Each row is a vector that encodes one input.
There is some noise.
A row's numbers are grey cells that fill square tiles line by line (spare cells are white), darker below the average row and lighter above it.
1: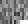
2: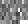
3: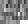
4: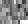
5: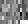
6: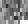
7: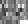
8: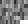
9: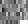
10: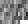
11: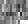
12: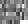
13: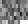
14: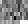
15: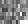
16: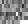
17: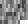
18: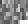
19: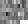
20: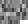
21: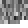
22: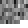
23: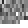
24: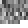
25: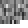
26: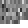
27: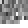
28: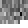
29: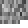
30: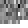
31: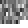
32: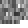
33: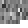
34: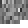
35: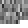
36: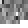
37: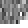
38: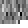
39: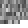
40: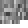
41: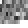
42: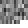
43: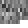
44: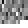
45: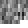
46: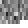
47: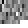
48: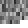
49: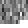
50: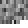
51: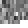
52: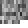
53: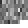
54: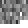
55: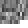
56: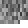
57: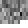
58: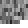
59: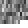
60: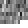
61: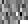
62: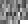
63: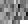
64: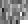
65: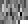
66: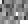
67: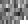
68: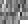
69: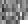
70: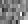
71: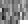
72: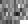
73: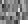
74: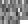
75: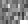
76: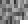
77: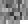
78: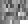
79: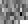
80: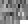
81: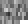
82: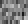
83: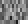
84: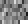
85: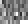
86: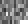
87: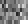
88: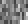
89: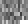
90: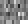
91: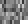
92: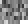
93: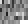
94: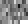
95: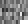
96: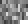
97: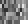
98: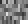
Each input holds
a point on a 5-point line, together with either a point on a 6-point line, or a node of a 7-node tree.
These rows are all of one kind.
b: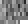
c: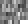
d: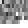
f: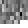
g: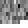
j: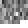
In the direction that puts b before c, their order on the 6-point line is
d, j, f, b, c, g.
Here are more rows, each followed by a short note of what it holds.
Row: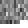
a point on a 5-point line and a node of a 7-node tree
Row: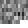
a point on a 5-point line and a node of a 7-node tree
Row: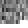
a point on a 5-point line and a node of a 7-node tree
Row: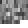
a point on a 5-point line and a node of a 7-node tree
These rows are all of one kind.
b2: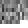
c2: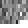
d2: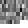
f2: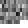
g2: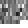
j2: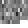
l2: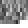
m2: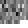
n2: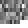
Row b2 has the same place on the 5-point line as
d2 and n2.
